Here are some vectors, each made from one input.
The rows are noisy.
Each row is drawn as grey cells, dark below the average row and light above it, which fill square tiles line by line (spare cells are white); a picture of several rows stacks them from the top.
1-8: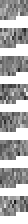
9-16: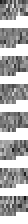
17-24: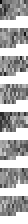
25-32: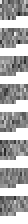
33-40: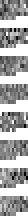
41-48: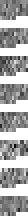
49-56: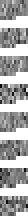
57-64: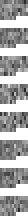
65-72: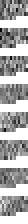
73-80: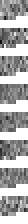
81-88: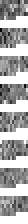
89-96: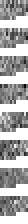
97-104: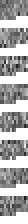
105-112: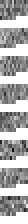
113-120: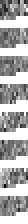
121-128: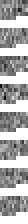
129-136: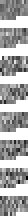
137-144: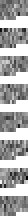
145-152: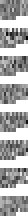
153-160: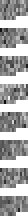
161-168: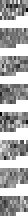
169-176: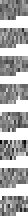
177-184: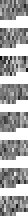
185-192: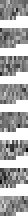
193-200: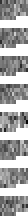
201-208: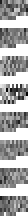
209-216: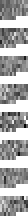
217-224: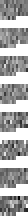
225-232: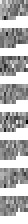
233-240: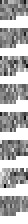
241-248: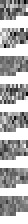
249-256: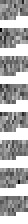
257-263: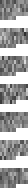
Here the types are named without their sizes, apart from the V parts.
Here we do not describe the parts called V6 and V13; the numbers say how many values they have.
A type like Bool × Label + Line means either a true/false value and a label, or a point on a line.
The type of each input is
(Bool × V6 + Tree) × V13.
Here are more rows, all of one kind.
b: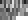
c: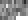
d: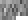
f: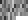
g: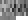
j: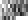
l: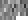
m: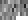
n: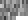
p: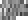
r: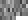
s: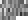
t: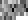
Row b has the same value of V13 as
f and n.
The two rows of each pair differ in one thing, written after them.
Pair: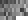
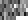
the value of V13
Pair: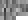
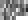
the value of V13
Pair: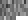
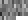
the value of V6
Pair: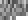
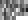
the value of V13
